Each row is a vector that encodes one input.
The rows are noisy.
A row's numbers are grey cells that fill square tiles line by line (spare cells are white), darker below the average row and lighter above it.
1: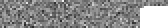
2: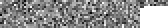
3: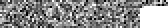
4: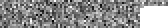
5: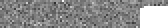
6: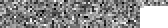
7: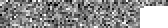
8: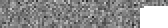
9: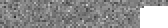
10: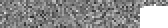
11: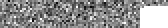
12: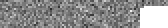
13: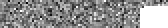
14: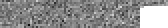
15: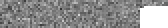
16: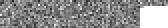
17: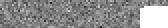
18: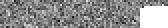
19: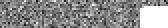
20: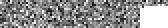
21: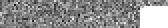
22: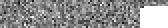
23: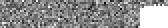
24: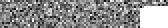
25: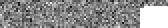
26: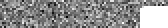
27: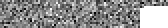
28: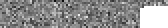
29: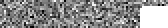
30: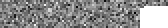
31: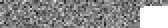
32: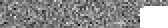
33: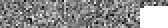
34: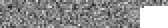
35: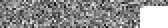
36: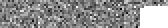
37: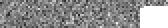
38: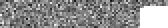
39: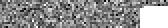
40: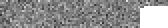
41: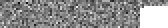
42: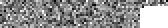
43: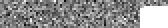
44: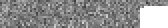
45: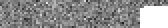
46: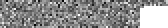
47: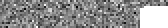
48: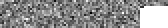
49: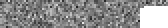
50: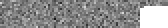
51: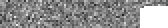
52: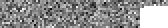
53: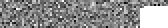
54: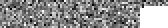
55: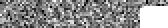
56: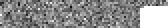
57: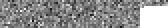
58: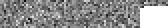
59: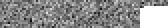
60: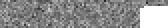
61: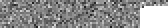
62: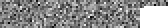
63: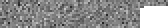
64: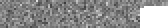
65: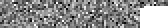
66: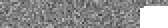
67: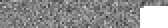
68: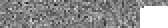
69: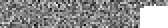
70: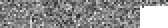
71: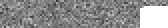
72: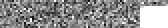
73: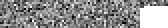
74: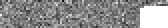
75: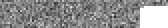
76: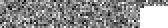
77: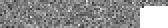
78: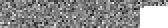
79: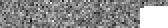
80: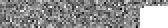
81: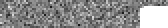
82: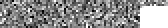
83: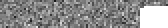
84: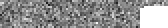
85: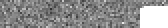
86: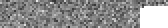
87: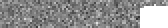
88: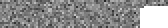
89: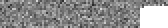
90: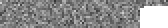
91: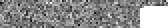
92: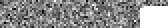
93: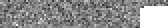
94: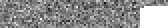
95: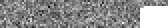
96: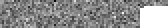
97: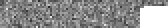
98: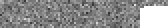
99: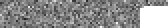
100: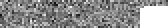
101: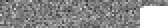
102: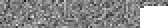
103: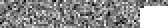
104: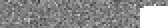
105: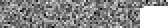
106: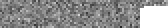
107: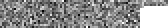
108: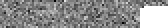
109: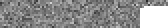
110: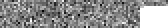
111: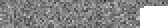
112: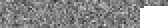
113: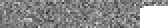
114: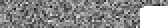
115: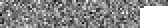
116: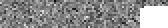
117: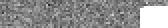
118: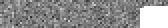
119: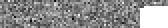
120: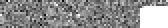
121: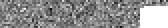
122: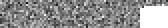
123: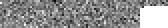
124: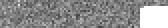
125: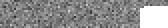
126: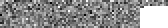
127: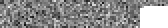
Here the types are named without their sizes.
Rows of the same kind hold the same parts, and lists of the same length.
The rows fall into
2 kinds.
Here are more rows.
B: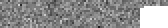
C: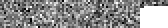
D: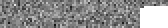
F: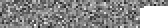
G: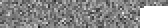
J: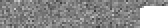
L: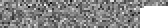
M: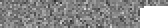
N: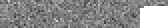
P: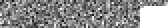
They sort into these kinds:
B, F, G, J, L, M, N, P
C, D

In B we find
a point on a line and four true/false values.
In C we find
a point on each of two lines.
